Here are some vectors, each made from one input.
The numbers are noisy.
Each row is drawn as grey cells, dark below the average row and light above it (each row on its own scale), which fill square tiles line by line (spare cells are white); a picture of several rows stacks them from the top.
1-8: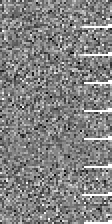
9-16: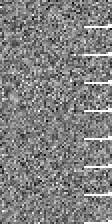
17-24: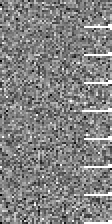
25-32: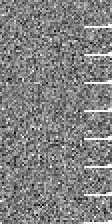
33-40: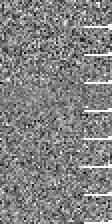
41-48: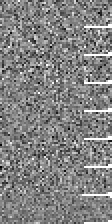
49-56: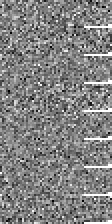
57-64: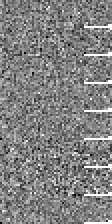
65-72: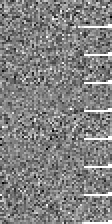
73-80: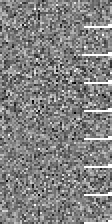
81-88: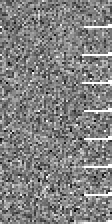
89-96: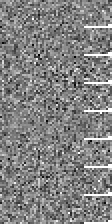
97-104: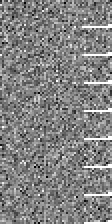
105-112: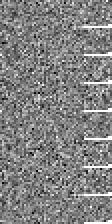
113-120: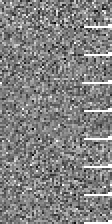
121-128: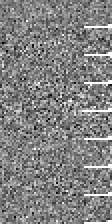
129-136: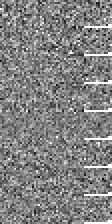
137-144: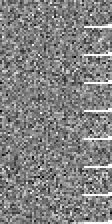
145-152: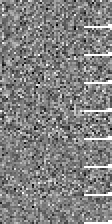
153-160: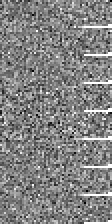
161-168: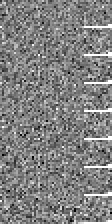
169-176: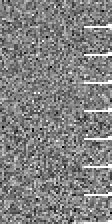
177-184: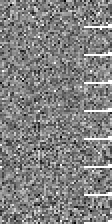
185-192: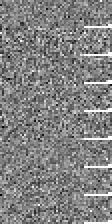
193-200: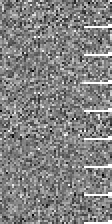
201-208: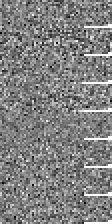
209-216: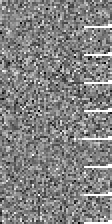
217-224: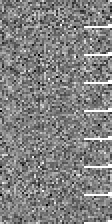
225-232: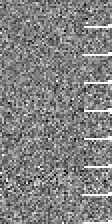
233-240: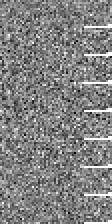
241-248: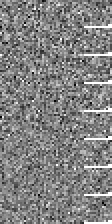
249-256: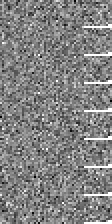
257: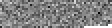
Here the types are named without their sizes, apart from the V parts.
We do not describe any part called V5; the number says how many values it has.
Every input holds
a list of items, each either a point on a line, or a true/false value and a value of V5.
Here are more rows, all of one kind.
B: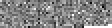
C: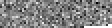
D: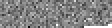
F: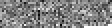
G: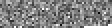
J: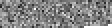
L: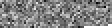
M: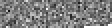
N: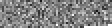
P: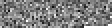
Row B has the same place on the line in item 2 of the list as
C and N.
